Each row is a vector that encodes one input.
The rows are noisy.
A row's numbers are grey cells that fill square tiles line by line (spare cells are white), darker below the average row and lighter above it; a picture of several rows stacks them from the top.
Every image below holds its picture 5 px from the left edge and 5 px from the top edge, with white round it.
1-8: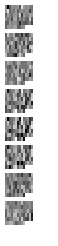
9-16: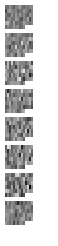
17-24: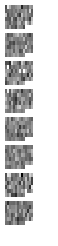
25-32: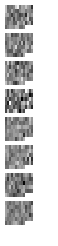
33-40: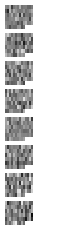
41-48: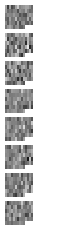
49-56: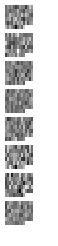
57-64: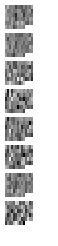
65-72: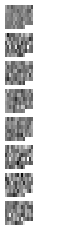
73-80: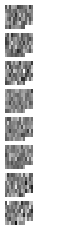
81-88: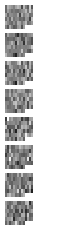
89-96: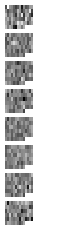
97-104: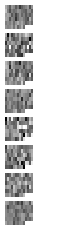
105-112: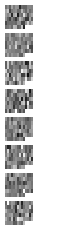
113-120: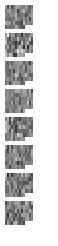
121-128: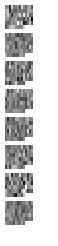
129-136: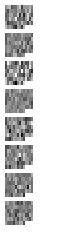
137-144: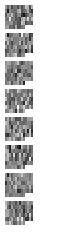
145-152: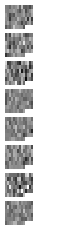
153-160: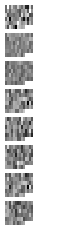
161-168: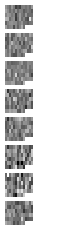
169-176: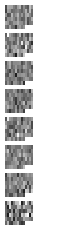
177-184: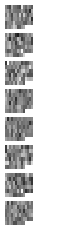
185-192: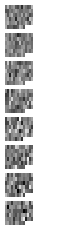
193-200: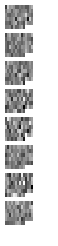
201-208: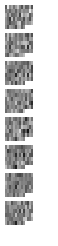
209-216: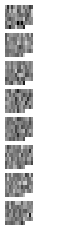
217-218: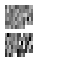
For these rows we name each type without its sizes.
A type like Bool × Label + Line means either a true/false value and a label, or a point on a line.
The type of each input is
(Bool × Bool × Bool × Bool + Unit) × Line × Line + Label × Label × Label.
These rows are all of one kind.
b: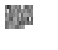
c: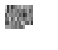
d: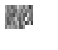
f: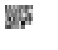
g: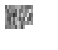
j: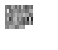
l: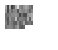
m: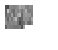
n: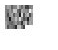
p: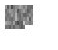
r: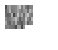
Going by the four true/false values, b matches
l, m, n and r.
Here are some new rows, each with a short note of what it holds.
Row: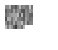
a point on each of two lines and four true/false values
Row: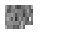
three labels
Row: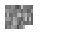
a point on each of two lines and four true/false values
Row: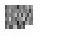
a point on each of two lines
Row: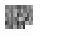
a point on each of two lines
